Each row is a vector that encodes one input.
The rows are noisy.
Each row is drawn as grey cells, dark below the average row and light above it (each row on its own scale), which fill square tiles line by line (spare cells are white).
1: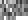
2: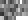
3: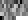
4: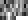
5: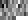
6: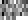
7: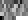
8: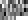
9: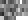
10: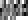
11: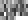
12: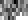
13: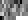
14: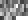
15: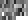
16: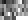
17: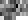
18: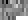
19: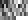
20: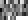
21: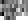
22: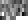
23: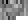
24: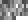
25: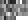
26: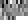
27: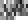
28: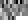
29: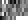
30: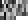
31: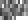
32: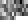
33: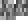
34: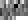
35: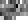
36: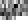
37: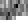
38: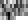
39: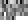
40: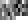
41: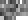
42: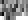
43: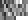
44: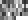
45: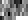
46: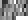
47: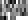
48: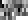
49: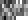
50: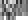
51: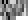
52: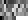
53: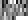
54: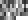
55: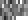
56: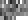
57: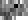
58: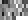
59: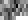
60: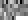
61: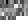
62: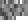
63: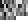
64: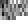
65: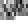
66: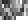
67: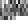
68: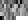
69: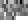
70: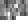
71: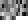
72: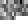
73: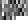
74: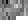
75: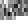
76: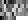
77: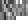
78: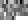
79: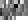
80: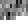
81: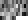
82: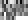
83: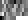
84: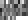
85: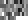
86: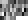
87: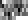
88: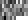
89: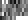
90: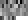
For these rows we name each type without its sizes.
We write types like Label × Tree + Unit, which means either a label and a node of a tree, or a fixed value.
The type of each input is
Label.
